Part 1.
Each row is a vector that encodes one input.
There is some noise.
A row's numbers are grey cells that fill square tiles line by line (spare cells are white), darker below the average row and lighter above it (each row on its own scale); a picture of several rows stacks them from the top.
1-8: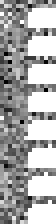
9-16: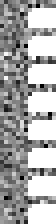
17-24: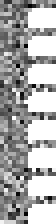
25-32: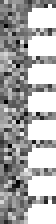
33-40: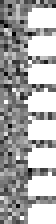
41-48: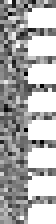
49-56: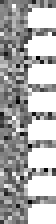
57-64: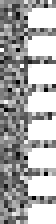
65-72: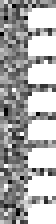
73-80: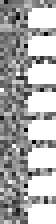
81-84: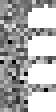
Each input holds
either a point on a 7-point line, or a point on a 10-point line.
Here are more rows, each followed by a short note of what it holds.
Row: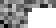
a point on a 10-point line
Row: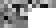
a point on a 7-point line
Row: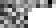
a point on a 7-point line
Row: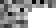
a point on a 10-point line
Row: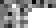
a point on a 10-point line
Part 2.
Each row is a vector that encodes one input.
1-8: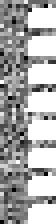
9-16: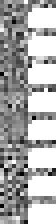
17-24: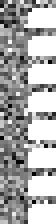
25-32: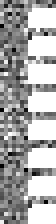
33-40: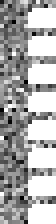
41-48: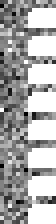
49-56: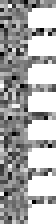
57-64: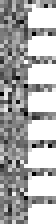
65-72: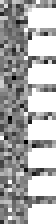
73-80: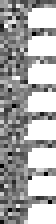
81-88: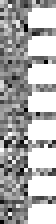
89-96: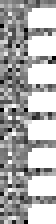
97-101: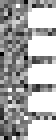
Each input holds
either a point on an 8-point line, or a point on a 14-point line.
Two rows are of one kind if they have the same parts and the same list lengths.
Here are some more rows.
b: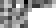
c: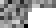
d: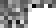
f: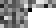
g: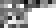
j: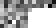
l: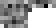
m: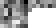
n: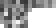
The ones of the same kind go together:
b, c, d, g, j, m, n
f, l

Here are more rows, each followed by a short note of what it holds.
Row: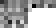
a point on a 14-point line
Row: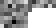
a point on an 8-point line
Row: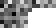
a point on an 8-point line
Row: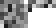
a point on an 8-point line
